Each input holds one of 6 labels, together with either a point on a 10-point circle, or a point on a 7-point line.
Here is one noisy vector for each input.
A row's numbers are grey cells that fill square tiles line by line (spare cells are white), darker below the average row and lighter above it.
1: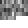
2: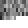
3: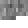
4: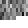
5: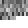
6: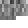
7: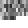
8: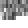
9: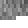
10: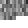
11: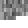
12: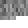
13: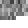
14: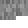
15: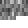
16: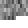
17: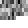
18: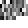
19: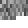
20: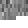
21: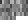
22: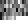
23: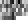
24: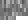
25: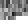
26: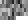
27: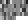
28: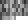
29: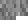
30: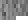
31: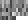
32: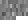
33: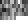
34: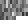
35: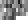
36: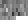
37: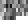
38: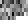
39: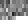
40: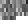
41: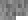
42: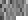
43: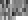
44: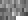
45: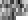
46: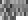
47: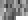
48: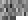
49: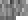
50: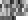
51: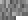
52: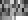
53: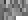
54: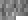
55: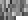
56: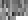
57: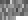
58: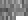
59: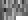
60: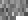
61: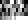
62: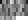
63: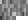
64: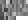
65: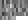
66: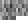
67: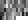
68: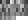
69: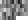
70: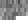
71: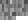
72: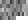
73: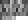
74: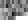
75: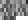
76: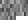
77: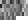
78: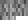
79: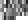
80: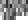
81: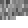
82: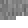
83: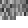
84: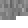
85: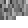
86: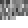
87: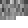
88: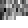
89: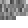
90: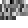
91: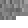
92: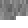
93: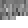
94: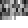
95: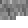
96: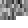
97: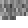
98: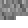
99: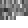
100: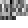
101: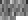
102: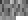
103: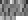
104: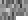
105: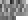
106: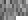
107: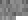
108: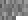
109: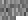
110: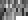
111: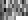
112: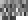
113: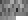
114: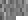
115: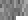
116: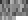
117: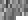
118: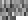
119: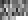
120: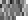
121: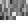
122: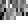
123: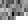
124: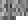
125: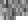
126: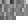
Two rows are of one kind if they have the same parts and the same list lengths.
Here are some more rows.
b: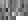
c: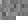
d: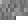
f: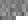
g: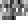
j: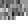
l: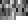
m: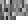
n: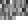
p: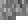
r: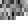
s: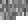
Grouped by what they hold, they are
b, c, d, l, n, p
f, g, j, m, r, s

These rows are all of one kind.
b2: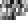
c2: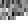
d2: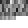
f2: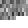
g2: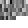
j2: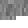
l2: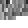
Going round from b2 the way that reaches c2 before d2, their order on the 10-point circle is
b2, c2, l2, j2, f2, d2, g2.
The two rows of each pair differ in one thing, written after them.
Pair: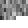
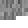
the place on the 10-point circle
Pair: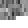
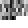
the place on the 10-point circle
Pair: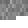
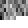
the place on the 10-point circle
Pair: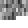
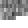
the label
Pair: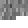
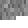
the place on the 10-point circle
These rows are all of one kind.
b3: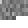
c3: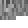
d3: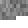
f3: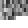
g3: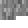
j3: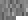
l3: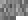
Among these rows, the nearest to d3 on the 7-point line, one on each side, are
f3 and j3.
